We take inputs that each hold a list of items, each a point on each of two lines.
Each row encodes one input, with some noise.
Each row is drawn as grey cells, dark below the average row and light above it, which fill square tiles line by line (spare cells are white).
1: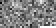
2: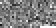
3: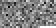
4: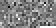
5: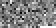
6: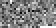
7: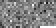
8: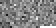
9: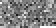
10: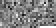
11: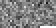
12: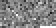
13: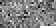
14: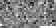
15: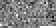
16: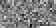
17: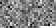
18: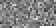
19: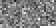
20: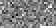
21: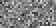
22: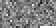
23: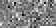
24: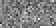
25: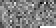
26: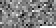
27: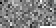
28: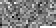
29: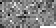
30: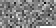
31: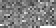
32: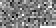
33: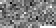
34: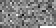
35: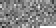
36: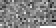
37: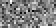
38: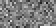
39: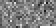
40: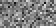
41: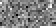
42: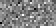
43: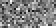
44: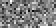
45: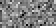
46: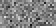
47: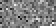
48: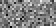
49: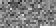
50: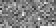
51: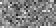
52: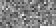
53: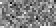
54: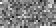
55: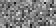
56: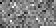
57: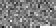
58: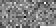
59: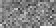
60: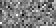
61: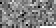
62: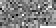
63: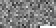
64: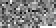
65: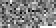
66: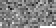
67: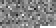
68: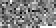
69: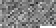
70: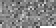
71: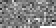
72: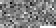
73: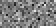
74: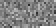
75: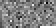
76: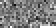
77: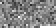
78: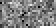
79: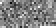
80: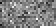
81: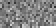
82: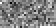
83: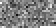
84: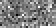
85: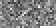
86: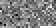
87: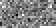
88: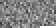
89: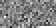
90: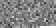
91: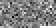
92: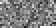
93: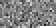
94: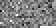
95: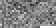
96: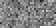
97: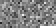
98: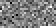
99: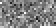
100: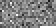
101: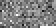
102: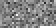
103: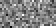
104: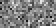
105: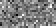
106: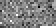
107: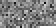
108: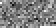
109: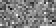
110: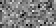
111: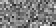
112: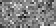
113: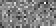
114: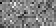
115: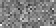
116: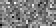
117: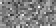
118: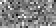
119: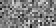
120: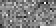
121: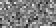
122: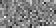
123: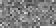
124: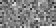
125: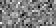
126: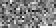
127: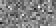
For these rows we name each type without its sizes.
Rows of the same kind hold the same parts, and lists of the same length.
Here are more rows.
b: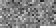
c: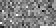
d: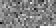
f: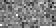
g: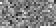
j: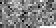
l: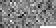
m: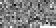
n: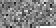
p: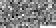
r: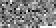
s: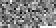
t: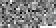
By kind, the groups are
b, d, f, g, n, p
c, j, l, m
r, s, t

